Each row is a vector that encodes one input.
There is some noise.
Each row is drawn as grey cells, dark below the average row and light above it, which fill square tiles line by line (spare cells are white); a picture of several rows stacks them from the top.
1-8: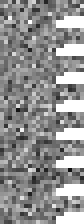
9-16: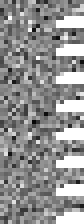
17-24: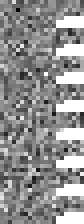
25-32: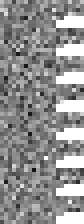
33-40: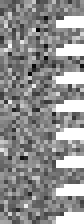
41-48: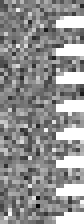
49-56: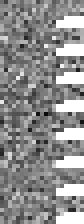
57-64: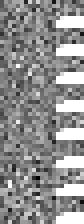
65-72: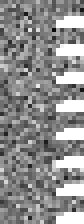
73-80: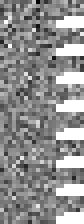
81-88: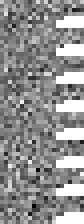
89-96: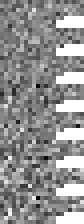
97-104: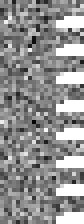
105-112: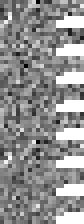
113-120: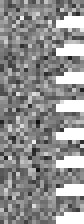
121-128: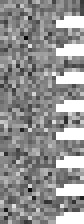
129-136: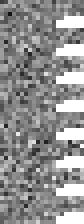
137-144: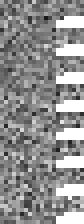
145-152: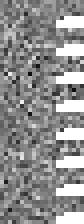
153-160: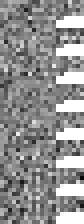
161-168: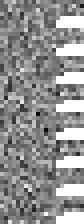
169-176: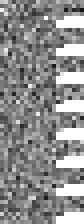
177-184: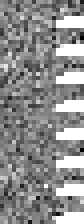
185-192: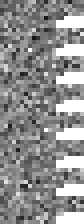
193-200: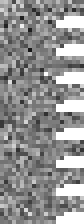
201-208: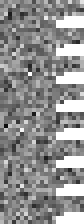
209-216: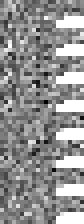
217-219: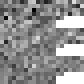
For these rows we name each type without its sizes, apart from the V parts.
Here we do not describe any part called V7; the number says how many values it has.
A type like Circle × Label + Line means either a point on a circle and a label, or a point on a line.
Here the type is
Tree × Tree × (Tree + V7 × V7) × V7.
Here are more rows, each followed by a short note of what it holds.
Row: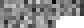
a node of each of three trees and a value of V7
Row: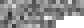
a node of each of three trees and a value of V7
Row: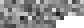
a node of each of two trees and three values of V7
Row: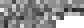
a node of each of three trees and a value of V7
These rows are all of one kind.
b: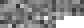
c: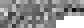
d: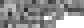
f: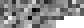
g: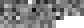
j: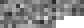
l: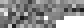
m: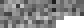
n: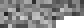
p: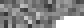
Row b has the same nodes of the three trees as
j and m.
